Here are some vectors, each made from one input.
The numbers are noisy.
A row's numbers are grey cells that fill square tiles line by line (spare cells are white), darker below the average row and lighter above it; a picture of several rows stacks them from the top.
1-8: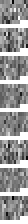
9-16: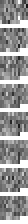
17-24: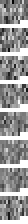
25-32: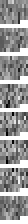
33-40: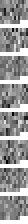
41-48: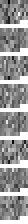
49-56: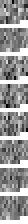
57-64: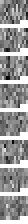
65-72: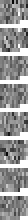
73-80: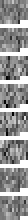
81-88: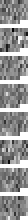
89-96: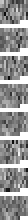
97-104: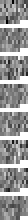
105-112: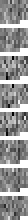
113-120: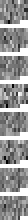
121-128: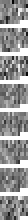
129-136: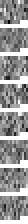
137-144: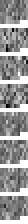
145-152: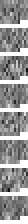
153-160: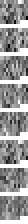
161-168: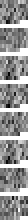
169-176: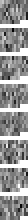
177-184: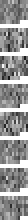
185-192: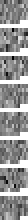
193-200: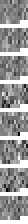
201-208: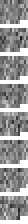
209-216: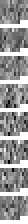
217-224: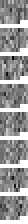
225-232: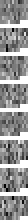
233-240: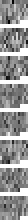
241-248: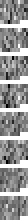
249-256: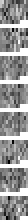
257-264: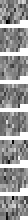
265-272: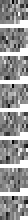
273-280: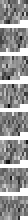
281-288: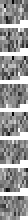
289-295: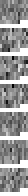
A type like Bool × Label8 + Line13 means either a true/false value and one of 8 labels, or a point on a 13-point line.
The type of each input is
Circle13 + Tree9 × Tree9 + Unit.
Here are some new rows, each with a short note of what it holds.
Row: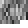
a fixed value
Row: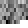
a point on a 13-point circle
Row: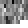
a point on a 13-point circle
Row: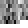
a point on a 13-point circle
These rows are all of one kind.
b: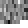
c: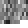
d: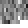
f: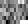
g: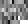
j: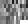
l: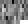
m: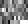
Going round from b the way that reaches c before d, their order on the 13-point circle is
b, c, f, j, l, g, m, d.
